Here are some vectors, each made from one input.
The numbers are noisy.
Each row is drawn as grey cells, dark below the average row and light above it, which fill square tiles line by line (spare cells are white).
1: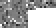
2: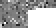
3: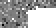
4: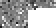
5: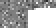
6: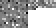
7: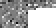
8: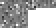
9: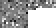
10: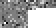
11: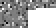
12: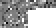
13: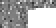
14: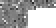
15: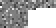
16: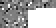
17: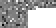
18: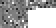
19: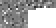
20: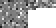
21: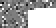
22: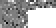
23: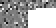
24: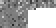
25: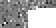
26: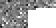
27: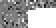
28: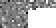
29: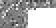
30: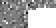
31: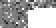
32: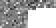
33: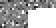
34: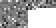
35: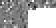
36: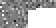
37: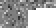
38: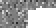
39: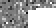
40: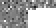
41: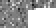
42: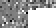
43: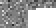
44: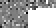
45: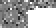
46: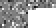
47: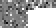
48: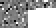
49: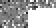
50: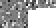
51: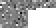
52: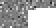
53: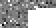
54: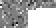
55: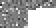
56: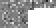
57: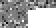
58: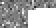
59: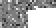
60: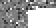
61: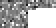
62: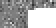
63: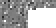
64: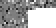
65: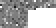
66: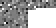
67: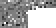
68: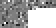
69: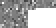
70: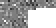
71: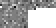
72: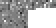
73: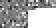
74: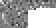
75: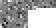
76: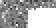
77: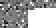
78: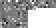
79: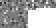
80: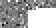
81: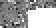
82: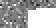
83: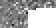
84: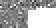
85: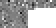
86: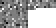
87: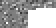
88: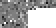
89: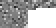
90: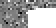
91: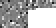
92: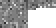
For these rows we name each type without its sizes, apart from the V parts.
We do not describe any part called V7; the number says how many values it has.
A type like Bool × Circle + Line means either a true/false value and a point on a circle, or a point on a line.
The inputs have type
Bool × (Line + V7).
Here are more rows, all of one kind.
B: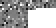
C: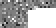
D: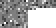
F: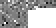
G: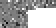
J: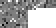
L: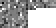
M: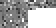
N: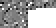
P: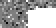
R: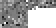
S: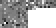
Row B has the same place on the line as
D, F, R and S.
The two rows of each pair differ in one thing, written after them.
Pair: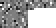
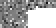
the true/false value
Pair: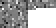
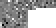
the true/false value
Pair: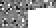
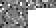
the place on the line
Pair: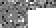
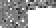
the place on the line
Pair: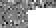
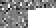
the true/false value
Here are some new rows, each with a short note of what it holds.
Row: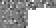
a true/false value and a value of V7
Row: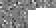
a true/false value and a value of V7
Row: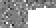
a true/false value and a value of V7
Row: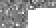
a true/false value and a value of V7
